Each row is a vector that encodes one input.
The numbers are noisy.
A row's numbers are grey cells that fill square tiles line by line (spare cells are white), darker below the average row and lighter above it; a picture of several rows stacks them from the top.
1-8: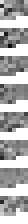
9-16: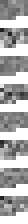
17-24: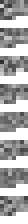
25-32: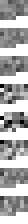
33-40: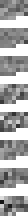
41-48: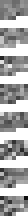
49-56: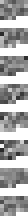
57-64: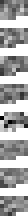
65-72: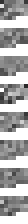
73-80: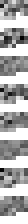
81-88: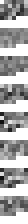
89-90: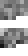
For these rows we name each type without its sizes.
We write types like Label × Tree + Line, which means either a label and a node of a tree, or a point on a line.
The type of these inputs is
Tree.
